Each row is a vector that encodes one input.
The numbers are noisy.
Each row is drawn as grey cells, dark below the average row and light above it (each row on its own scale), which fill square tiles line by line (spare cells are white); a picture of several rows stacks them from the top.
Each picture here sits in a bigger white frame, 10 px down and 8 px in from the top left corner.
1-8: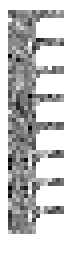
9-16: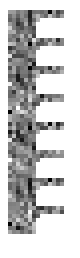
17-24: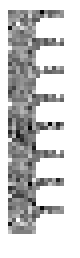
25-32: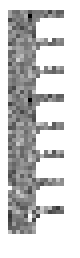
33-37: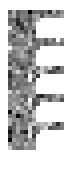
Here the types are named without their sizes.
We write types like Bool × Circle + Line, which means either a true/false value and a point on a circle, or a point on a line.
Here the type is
Bool × Bool × Bool + Circle.
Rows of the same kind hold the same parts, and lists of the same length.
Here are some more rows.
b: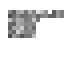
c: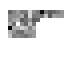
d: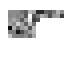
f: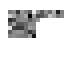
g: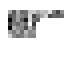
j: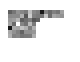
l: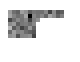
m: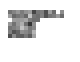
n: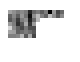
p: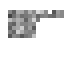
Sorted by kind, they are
b, c, d, g, j, m, p
f, l, n

